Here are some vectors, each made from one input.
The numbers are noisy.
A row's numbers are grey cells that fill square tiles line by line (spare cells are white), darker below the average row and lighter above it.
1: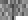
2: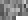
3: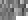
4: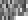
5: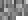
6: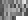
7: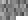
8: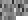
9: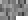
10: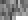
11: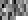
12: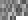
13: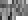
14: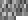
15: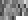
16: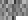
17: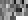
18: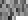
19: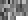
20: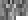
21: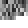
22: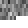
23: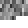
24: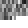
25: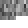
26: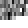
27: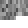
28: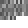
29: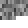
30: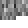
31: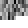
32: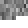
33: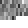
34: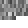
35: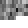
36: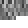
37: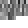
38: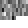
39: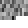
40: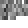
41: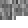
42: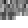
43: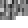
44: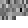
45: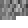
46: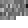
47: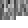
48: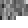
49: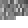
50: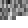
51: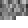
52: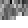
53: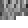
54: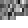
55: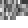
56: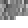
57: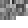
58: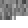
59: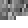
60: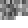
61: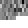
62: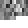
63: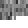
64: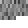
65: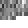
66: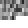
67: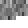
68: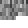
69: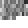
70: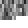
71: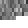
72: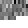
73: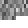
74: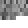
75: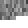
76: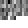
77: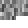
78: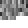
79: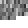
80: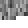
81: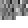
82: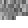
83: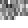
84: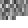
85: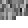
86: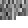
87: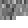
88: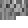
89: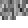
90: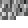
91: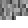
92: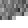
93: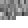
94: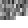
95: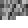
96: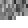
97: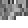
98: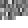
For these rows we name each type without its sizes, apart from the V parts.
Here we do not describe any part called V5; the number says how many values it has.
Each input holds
a value of V5, together with either a label, or a point on a line.
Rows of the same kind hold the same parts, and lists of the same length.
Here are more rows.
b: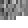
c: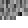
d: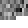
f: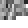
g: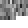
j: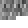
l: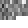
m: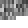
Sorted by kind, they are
b, c, f, l, m
d, g, j

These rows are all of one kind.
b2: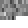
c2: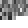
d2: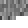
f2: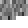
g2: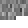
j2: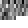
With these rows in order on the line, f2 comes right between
b2 and c2.
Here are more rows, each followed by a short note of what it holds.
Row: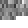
a label and a value of V5
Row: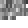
a label and a value of V5
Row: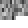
a point on a line and a value of V5
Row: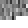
a label and a value of V5
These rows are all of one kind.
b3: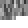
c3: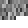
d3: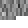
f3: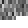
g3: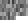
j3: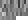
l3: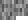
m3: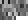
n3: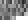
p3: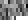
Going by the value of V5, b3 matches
d3, g3 and j3.
